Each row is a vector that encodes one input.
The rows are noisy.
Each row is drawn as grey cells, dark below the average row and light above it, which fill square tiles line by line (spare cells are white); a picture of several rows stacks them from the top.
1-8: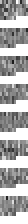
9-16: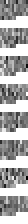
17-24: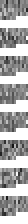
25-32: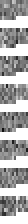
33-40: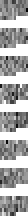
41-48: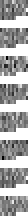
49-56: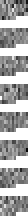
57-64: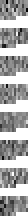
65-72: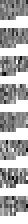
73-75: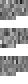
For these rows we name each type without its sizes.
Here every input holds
a point on a line and three true/false values.
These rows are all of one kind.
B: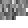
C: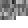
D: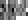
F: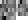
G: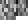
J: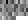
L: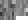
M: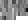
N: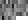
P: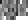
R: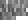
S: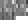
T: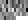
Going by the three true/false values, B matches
L and S.
